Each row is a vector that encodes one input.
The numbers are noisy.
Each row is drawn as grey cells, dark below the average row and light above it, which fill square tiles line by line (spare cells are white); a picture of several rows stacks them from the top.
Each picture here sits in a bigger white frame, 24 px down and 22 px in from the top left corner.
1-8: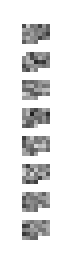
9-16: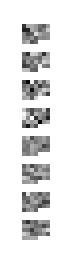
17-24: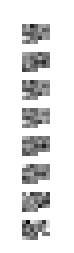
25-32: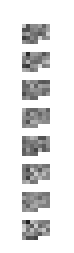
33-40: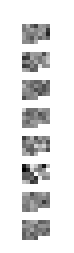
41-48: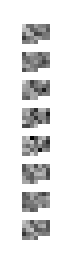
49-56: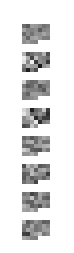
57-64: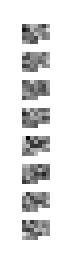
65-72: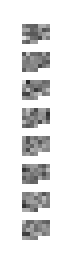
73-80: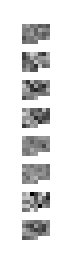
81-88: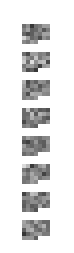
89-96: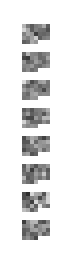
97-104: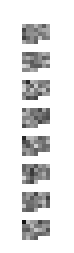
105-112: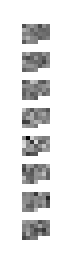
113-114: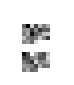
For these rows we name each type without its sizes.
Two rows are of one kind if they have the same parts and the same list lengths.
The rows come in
4 kinds.
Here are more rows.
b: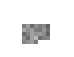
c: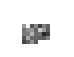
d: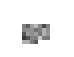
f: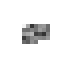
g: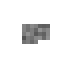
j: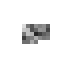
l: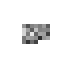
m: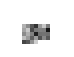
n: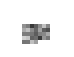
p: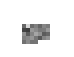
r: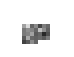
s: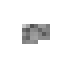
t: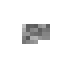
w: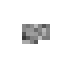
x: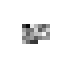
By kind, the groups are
b, c, d, f, g, j, p, r, s, t, w
l, x
m
n

